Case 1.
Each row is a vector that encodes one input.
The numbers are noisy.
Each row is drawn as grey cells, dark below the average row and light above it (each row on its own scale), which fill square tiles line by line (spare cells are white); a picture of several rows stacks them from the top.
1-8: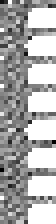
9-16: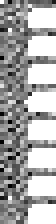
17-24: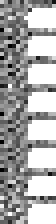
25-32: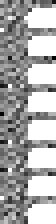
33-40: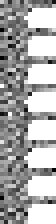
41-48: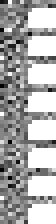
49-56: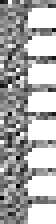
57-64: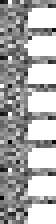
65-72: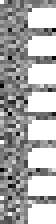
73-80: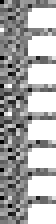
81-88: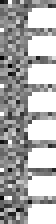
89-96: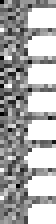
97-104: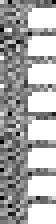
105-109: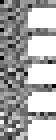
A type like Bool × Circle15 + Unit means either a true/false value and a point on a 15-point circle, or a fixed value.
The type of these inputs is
Line4 × Line5 + Line7.
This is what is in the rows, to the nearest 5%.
About 45% of them hold a point on a 4-point line and a point on a 5-point line. The rest hold a point on a 7-point line.
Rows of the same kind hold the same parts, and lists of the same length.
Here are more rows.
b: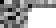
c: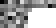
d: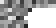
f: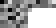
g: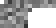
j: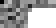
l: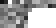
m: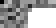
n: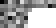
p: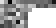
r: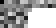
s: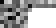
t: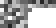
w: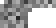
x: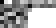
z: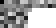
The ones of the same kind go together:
b, c, f, j, l, m, n, r, s, x, z
d, g, p, t, w

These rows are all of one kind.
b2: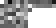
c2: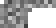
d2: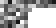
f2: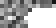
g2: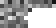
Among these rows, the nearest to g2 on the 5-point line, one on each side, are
b2 and f2.
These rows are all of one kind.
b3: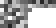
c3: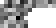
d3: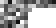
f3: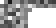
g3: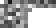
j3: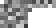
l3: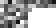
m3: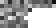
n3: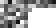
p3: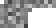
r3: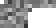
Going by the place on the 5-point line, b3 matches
d3, j3, l3 and n3.
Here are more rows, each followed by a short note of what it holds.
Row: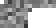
a point on a 4-point line and a point on a 5-point line
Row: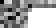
a point on a 7-point line
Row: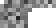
a point on a 4-point line and a point on a 5-point line
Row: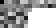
a point on a 7-point line
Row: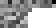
a point on a 4-point line and a point on a 5-point line
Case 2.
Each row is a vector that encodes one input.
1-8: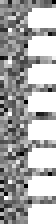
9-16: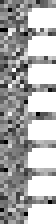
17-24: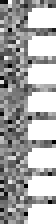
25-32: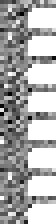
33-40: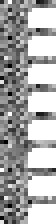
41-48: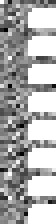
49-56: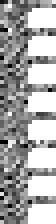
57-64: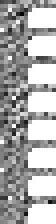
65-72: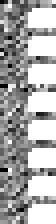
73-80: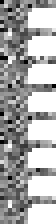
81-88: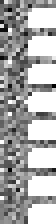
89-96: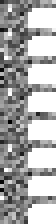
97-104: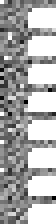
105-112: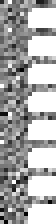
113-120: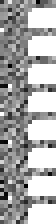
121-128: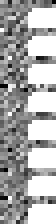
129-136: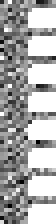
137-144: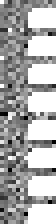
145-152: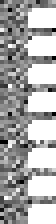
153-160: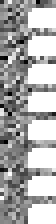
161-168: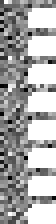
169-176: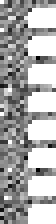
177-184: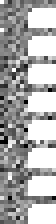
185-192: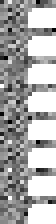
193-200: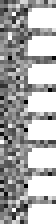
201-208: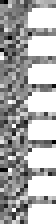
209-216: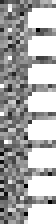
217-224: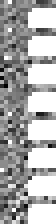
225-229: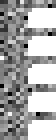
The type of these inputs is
Line4 × Line4 + Line17.
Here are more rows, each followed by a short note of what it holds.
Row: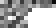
a point on each of two 4-point lines
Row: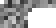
a point on each of two 4-point lines
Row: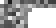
a point on each of two 4-point lines
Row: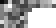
a point on a 17-point line
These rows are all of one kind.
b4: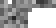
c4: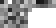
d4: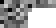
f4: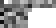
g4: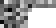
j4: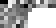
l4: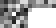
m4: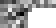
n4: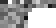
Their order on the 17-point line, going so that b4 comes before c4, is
b4, c4, d4, g4, f4, n4, j4, m4, l4.
